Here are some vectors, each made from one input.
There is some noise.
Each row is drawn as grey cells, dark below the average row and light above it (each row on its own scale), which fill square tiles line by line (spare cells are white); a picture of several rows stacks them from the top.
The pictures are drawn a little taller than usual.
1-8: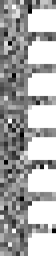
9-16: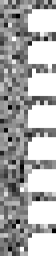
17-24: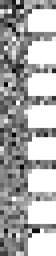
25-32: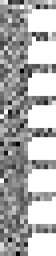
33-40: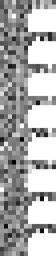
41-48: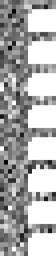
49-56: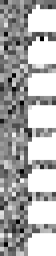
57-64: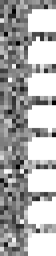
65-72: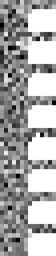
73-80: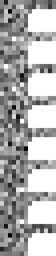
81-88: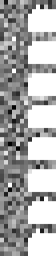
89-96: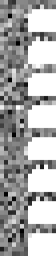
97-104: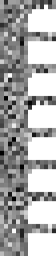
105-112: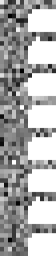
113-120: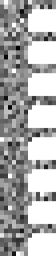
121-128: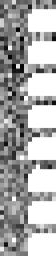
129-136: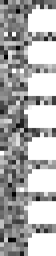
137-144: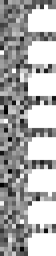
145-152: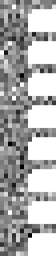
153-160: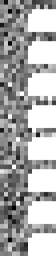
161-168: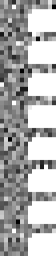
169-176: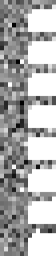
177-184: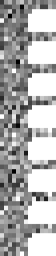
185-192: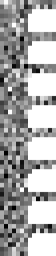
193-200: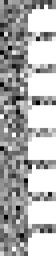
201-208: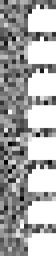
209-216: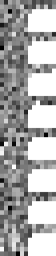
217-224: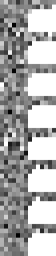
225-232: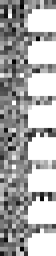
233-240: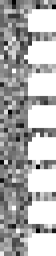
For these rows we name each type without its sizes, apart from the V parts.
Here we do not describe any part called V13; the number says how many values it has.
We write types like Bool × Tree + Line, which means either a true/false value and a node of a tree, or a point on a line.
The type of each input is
Bool × Bool × Bool + Circle × V13 + Unit.
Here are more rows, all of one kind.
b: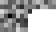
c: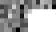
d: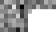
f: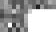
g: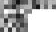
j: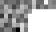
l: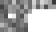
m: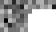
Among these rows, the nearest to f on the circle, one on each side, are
b and g.
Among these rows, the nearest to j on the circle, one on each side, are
d and l.
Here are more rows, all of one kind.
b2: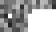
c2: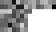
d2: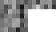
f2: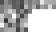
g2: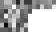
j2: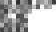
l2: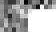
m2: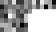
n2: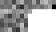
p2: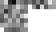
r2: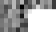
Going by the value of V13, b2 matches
d2, j2, m2 and r2.
